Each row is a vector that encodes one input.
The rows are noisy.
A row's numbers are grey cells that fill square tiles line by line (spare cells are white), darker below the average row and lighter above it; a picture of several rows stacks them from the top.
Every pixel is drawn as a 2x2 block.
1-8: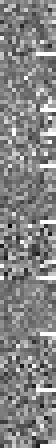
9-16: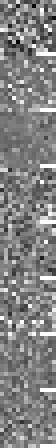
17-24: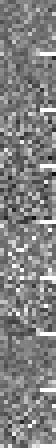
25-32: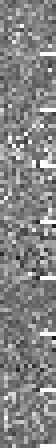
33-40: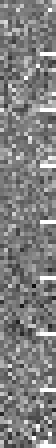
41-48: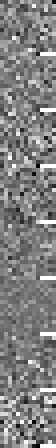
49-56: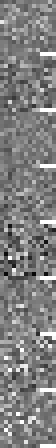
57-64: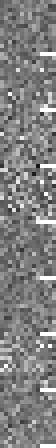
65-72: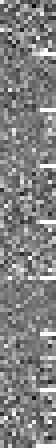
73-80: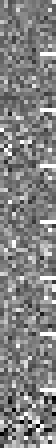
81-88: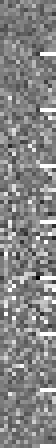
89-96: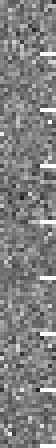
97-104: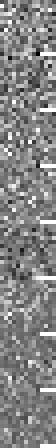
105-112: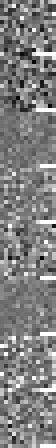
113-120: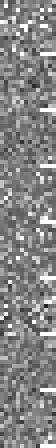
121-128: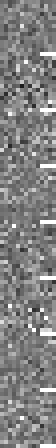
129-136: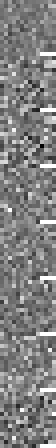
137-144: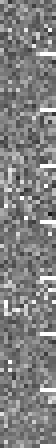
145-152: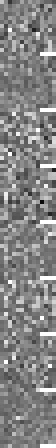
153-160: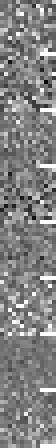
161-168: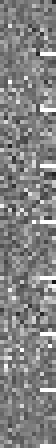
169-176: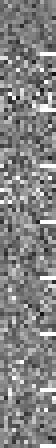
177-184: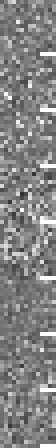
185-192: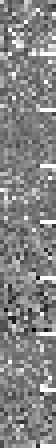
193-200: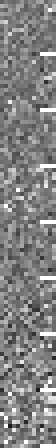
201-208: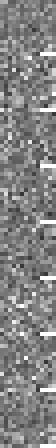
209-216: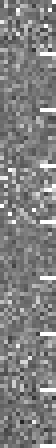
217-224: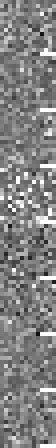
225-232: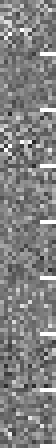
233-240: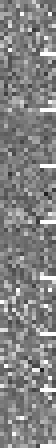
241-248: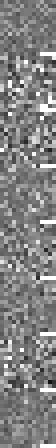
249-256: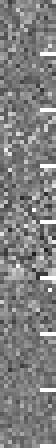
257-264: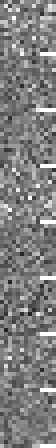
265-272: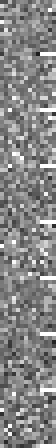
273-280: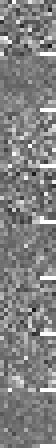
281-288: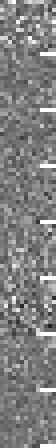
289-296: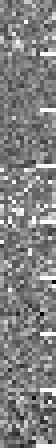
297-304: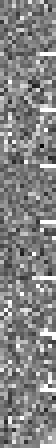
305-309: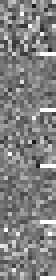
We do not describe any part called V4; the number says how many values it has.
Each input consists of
either a point on a 10-point line and a value of V4, or a point on a 12-point line.
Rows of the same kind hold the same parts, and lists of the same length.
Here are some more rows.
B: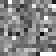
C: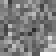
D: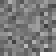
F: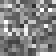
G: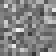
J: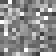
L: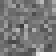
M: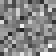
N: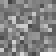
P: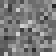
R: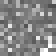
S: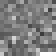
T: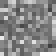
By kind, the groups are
B, C, G, L, M, R
D, F, J, N, P, S, T

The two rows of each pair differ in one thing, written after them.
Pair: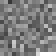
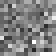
the value of V4
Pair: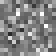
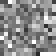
the value of V4
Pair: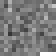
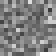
the place on the 10-point line
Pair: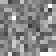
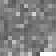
the value of V4
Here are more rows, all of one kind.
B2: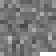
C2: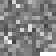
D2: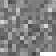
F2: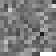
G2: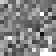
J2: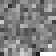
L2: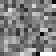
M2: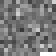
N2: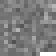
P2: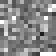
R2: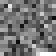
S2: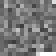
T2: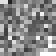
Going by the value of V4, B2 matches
P2 and T2.
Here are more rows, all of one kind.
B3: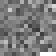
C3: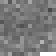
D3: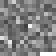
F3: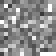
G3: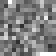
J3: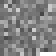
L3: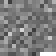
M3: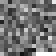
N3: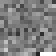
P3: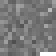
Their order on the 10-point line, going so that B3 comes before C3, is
G3, M3, B3, J3, D3, P3, C3, N3, F3, L3.
